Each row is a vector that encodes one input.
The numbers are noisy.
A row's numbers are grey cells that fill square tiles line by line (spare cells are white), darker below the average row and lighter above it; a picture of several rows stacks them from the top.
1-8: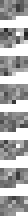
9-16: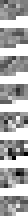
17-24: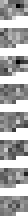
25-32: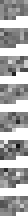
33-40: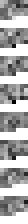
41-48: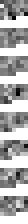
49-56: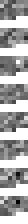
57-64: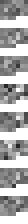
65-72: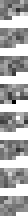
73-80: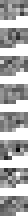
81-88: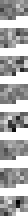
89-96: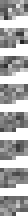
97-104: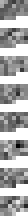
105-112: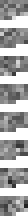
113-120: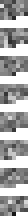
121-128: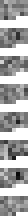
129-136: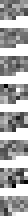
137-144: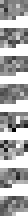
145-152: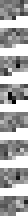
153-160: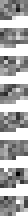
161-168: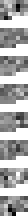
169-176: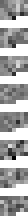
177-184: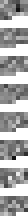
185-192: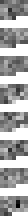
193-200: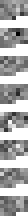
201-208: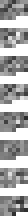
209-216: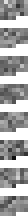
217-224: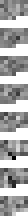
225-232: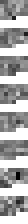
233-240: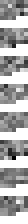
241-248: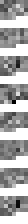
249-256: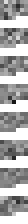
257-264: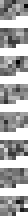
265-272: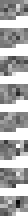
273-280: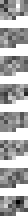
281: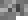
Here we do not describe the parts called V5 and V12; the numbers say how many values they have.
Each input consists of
a point on an 8-point line, together with either a true/false value and a value of V5, or a value of V12.
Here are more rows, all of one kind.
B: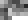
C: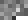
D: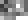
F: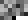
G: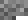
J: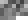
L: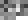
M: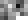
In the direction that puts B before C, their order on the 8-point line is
B, J, G, D, C, L, F, M.
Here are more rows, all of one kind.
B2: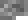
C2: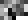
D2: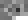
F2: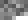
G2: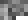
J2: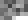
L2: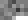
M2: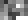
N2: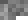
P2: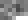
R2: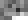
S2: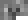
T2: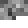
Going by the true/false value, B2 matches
J2, L2, M2 and S2.
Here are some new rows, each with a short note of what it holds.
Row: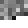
a point on an 8-point line and a value of V12
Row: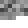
a point on an 8-point line and a value of V12
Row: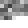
a point on an 8-point line and a value of V12
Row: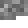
a point on an 8-point line, a true/false value and a value of V5
